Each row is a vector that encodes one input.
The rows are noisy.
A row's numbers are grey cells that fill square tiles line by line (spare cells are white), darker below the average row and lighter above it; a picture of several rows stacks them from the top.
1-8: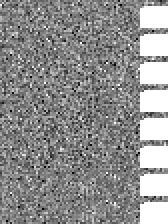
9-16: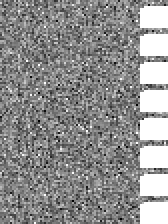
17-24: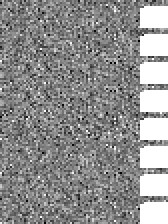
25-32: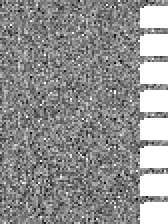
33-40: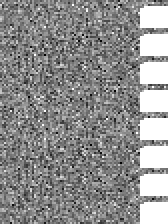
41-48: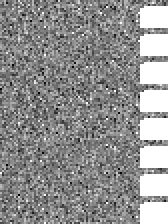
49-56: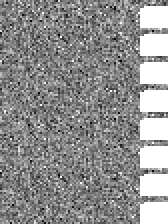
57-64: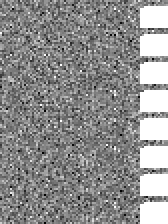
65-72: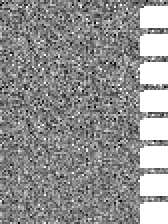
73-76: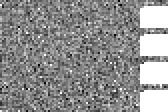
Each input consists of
a point on a 9-point line, together with either a fixed value, or three true/false values.
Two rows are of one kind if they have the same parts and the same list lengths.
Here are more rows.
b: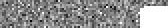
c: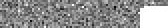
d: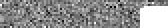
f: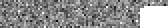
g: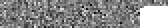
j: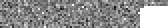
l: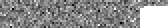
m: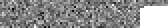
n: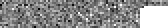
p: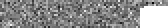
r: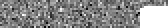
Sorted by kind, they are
b, c, d, f, j
g, l, m, n, p, r

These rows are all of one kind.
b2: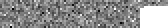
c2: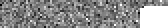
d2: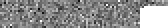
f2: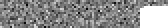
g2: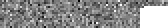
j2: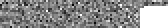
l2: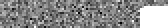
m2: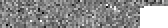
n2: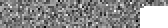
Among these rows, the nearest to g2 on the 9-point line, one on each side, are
c2 and d2.
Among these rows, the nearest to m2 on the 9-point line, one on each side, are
b2 and f2.
